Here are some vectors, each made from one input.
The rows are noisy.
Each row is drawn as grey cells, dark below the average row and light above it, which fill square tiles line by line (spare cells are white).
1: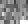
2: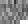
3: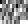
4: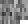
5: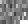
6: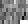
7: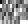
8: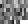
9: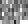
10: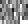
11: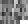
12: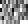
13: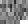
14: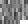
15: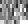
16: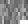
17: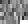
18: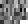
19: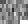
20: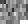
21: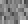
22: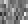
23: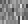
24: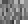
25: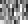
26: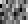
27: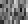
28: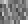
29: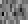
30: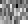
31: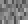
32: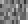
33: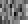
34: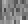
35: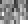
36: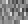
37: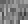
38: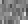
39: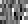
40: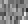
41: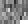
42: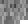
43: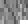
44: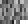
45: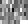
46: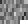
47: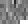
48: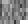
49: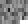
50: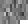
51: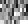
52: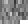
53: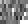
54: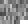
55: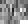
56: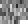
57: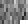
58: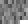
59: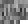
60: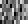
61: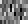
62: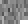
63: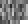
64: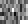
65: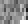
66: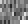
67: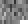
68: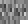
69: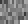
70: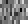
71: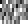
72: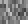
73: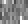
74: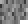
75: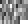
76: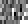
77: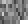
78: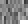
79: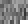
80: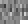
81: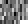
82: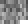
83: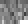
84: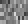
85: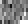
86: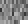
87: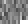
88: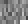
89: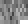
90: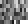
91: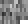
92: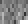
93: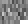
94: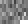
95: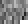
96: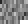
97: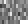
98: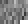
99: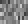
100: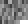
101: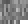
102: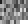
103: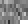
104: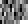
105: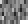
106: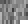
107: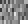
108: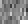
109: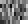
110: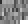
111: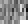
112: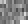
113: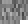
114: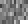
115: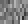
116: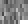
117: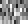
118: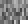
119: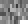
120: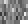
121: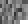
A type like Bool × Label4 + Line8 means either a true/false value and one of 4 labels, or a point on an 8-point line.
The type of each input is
(Circle13 + Unit) × (Line3 × Line3 + Unit).
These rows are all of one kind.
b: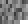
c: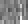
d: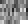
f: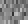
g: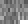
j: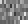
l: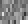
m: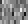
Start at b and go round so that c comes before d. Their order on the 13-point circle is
b, l, c, d, j, g, f, m.
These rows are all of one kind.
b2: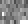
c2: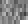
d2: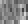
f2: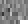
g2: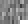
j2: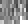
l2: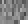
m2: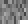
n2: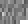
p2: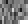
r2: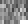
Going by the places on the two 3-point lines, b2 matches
c2, g2 and n2.
